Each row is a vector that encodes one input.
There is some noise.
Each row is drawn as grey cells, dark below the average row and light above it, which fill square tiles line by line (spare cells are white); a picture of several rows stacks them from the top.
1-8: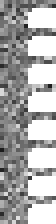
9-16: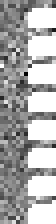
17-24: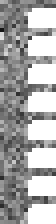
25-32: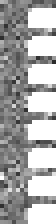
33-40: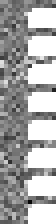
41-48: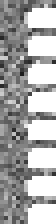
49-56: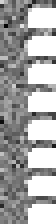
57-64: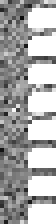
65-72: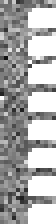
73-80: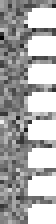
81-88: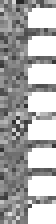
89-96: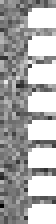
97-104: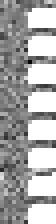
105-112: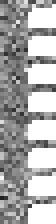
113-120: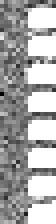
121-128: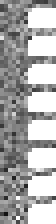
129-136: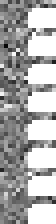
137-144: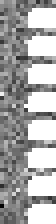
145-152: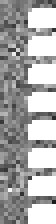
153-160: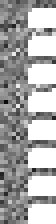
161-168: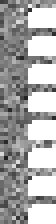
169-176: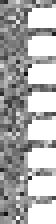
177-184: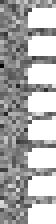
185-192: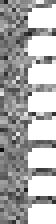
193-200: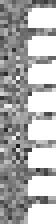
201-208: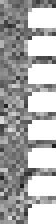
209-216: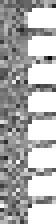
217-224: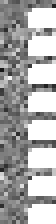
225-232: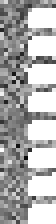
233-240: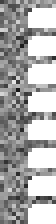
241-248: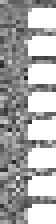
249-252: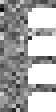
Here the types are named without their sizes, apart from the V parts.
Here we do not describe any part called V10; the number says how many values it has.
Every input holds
either a label and a point on a line, or a value of V10.
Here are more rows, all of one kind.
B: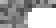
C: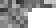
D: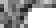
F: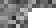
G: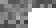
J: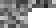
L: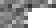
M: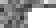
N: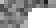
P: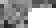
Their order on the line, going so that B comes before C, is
J, N, G, P, F, B, D, L, M, C.
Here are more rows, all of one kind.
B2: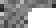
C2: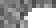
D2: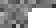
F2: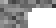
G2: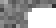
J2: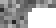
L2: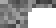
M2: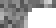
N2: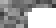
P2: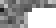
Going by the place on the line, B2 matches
D2, F2, G2 and J2.
